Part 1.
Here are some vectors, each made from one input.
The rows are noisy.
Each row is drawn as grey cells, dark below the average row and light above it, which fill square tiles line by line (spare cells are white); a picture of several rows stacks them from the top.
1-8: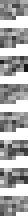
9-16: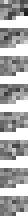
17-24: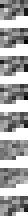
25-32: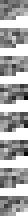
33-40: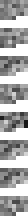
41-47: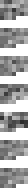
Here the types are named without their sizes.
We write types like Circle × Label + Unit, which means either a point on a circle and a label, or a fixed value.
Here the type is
Line + Tree.
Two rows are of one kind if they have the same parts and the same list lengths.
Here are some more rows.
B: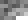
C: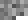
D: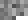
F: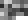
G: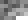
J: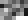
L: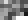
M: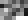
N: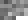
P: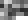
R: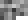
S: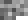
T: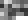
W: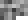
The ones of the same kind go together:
B, C, D, G, N, R, S, W
F, J, L, M, P, T

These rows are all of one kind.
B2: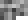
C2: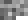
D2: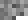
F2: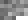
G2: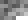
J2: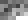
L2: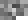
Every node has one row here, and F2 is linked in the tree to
C2, D2 and G2.
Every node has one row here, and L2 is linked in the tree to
D2.
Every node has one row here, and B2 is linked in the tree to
C2.
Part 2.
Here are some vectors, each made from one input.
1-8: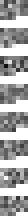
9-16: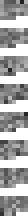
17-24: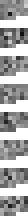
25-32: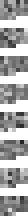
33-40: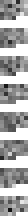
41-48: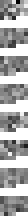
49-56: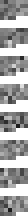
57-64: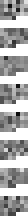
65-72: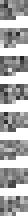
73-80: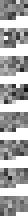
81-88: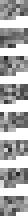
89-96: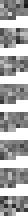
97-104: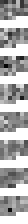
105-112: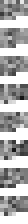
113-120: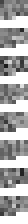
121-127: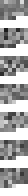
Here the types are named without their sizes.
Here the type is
(Bool × Bool × Bool × Bool + Unit) × Label.
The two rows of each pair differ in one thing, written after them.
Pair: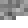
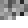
the label
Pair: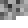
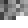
one of the four true/false values
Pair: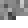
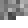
one of the four true/false values
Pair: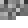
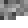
one of the four true/false values
